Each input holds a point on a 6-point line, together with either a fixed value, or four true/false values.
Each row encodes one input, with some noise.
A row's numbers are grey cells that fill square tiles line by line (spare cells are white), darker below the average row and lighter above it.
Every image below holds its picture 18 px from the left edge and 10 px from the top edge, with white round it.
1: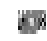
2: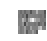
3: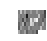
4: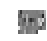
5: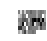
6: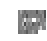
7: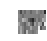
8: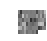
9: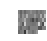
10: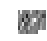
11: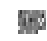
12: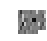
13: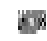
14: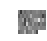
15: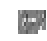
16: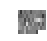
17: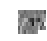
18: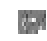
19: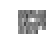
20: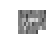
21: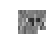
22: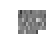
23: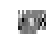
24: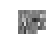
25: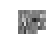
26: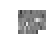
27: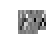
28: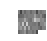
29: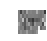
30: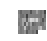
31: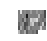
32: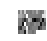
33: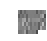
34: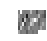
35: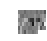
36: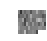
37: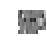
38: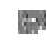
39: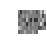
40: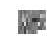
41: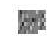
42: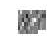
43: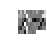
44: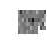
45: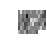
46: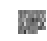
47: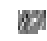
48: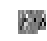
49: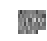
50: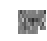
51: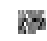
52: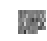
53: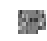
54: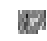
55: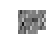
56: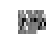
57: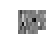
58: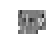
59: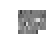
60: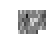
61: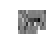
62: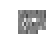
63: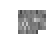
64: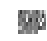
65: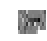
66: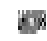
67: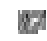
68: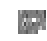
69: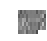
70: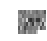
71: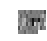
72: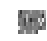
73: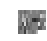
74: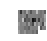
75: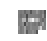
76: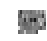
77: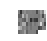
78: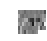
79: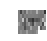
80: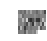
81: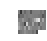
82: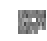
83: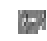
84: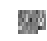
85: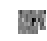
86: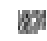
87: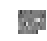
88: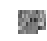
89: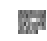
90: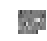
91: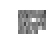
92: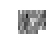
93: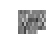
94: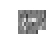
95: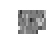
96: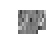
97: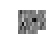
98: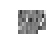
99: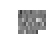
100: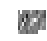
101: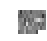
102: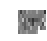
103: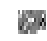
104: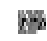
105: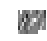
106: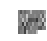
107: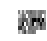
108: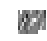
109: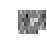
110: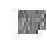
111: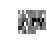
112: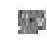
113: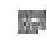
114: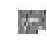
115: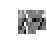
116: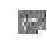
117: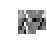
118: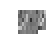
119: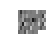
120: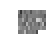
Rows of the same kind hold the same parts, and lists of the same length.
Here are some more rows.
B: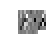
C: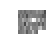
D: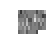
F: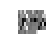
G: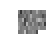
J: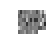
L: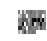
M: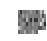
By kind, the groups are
B, F, L
C, D, G, J, M

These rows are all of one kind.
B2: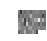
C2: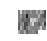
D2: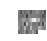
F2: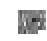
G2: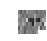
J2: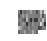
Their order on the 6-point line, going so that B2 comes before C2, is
G2, F2, J2, B2, D2, C2.
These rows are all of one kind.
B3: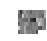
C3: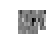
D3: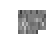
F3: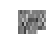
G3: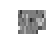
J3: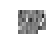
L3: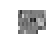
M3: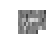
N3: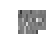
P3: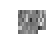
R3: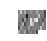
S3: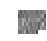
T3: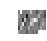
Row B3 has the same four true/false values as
C3, M3, N3 and R3.
